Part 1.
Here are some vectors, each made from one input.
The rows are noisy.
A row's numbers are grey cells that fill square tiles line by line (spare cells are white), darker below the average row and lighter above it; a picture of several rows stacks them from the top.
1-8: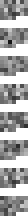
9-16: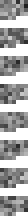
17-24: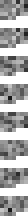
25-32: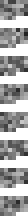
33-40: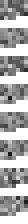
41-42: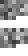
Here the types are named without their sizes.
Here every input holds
a label.
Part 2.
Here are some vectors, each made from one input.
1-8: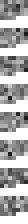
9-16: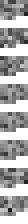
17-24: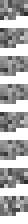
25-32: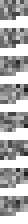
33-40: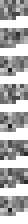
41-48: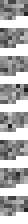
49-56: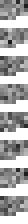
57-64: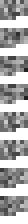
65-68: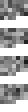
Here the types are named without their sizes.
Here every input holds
a label.
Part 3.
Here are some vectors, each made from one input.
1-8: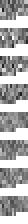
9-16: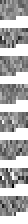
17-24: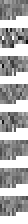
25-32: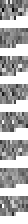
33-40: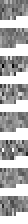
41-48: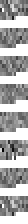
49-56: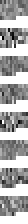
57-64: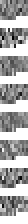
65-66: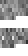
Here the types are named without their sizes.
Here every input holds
a point on a circle.
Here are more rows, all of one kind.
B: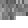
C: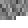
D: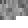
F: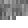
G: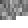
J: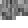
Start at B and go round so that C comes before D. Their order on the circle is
B, J, C, F, G, D.
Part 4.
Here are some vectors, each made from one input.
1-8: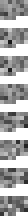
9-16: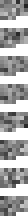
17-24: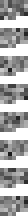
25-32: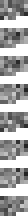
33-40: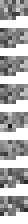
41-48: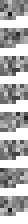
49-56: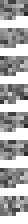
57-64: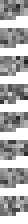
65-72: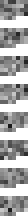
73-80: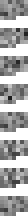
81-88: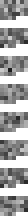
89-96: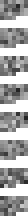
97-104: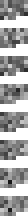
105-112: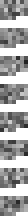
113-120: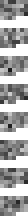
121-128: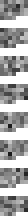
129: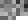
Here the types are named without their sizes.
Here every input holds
a label.
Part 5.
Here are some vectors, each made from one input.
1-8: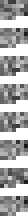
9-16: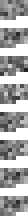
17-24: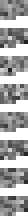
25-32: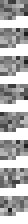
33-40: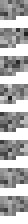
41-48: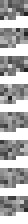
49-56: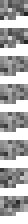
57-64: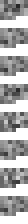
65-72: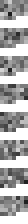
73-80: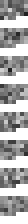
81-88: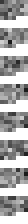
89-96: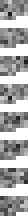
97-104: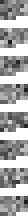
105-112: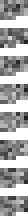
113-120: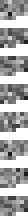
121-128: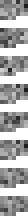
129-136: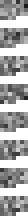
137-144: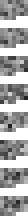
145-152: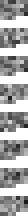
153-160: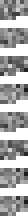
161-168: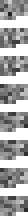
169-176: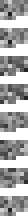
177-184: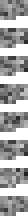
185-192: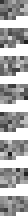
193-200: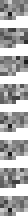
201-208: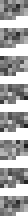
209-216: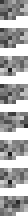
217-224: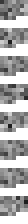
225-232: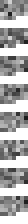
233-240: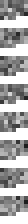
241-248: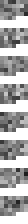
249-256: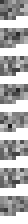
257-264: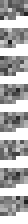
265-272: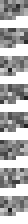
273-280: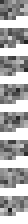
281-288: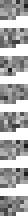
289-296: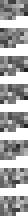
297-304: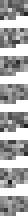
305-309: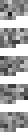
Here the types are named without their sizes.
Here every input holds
a label.
